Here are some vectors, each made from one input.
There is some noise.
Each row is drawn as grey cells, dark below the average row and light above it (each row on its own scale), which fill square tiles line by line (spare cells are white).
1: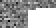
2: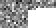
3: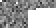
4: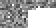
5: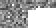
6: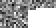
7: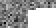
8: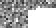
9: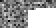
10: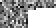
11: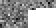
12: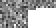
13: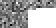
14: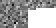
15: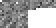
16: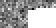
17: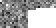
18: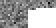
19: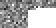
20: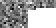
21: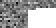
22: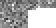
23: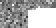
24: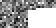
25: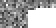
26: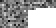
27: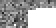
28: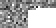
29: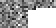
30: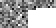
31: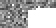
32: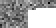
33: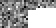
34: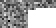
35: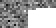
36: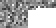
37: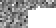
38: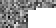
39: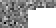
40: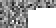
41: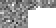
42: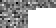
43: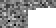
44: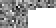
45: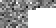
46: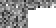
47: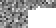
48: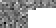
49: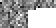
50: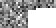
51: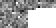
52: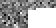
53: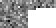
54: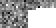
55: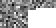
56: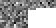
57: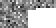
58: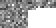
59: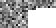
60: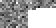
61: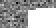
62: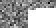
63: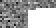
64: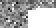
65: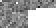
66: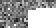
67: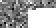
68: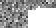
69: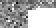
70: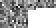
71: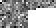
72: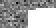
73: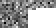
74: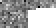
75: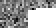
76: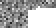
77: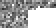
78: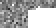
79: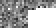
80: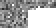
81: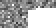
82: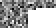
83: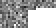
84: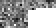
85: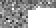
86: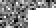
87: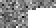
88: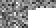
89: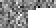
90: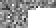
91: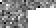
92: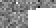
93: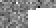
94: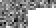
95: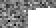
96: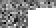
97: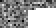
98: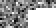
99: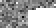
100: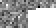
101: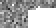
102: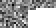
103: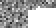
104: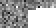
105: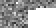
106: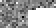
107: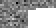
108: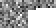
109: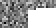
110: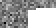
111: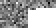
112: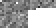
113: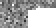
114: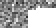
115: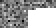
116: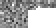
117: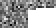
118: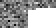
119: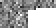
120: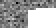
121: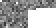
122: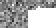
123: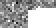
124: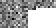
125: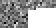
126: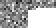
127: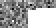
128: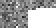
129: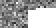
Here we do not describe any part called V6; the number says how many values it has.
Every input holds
a value of V6, together with either a point on a 5-point line, or a list of up to two points on a 7-point line.
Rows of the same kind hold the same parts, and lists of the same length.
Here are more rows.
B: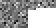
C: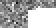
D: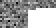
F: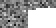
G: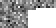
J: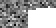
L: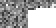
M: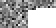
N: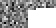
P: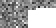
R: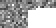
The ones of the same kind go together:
B, N
C, R
D, F, J
G, L, M, P

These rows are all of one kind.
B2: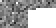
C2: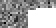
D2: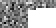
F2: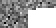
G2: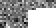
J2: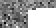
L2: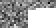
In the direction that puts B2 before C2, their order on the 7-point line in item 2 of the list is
D2, B2, C2, F2, J2, L2, G2.
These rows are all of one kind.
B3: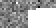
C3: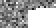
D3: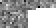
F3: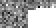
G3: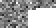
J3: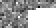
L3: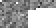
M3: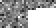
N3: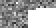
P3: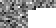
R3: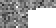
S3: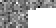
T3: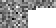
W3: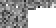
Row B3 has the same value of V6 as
G3, R3 and S3.
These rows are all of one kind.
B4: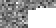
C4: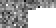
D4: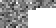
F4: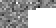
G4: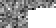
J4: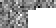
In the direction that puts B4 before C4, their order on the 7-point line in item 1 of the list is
J4, F4, D4, G4, B4, C4.
